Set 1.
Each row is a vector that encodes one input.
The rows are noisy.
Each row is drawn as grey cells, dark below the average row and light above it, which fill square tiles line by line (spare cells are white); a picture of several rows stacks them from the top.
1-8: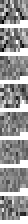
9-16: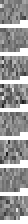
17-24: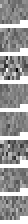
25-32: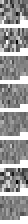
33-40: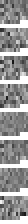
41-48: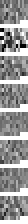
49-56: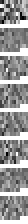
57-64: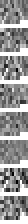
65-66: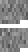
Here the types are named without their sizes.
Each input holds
a true/false value, together with either a point on a circle, or a fixed value.
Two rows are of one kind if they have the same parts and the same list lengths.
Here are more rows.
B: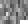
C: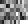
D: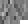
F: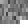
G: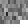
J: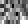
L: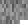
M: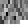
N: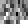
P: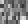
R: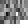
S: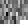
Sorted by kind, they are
B, C, L, N
D, F, G, J, M, P, R, S

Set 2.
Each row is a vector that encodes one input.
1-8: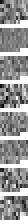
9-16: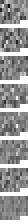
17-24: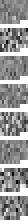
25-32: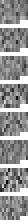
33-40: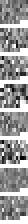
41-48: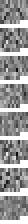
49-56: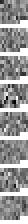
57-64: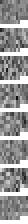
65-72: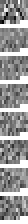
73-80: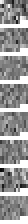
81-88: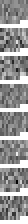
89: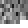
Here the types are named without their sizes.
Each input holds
either a point on a circle, or a point on a line.
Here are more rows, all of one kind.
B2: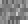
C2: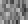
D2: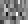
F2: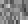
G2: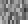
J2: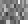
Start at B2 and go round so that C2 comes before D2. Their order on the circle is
B2, C2, G2, F2, J2, D2.
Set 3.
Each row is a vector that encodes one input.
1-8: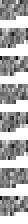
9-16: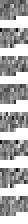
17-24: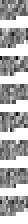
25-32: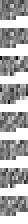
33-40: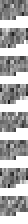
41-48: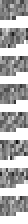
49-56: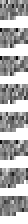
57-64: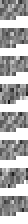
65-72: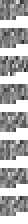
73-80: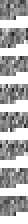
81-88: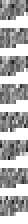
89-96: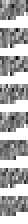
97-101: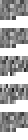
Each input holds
either a point on a 7-point line, or a point on an 11-point line.
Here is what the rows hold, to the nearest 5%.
About 50% of them hold a point on a 7-point line. The rest hold a point on an 11-point line.
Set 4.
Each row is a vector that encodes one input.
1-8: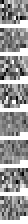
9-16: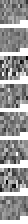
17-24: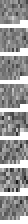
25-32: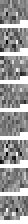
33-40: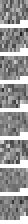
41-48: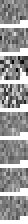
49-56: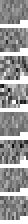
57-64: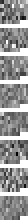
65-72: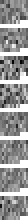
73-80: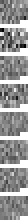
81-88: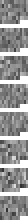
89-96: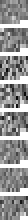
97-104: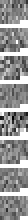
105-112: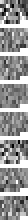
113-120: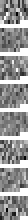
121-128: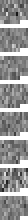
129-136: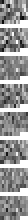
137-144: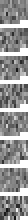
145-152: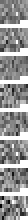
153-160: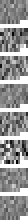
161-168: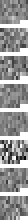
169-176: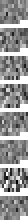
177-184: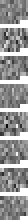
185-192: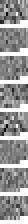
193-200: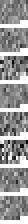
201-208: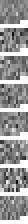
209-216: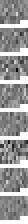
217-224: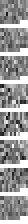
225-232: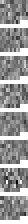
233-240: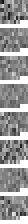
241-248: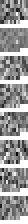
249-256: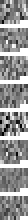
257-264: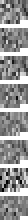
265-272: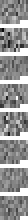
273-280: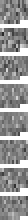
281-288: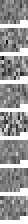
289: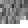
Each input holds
either a point on an 8-point line, or a point on a 10-point line.
